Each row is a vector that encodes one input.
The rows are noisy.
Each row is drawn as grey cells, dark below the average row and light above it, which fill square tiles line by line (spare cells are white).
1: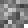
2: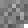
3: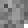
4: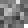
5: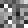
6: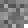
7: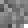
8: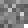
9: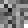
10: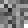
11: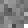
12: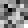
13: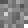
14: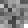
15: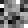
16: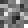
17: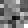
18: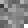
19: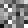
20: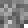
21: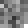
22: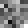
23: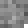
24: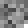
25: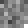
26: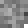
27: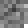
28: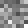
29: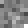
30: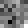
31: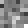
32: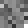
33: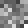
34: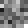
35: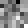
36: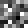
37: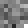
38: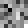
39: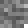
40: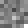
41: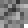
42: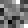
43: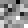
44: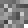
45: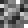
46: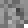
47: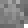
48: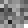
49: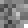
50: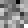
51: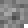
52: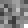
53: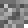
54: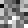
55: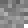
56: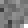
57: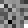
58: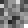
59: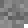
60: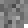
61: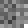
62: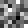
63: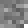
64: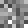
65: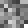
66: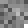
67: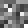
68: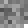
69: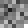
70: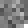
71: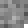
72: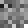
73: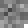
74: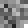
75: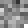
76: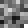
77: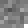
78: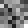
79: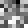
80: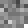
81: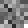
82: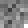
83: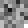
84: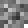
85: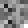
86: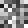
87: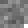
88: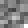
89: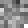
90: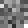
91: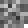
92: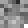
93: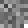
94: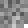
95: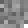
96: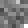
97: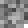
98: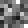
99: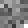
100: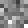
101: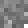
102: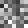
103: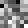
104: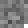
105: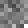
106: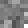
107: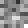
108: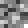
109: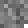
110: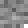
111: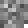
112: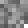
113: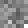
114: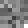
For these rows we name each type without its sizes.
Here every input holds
a label and a point on a line.
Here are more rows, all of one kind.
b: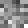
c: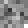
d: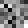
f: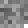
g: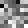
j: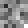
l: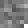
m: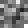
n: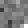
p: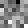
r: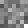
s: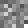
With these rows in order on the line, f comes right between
c and r.
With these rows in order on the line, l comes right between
m and n.
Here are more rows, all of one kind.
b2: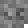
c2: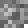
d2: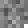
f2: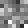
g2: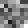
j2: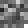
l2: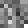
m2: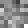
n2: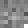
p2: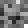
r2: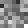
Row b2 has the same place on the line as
l2, p2 and r2.
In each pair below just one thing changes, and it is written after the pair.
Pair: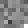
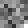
the place on the line
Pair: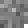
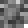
the place on the line
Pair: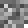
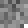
the label
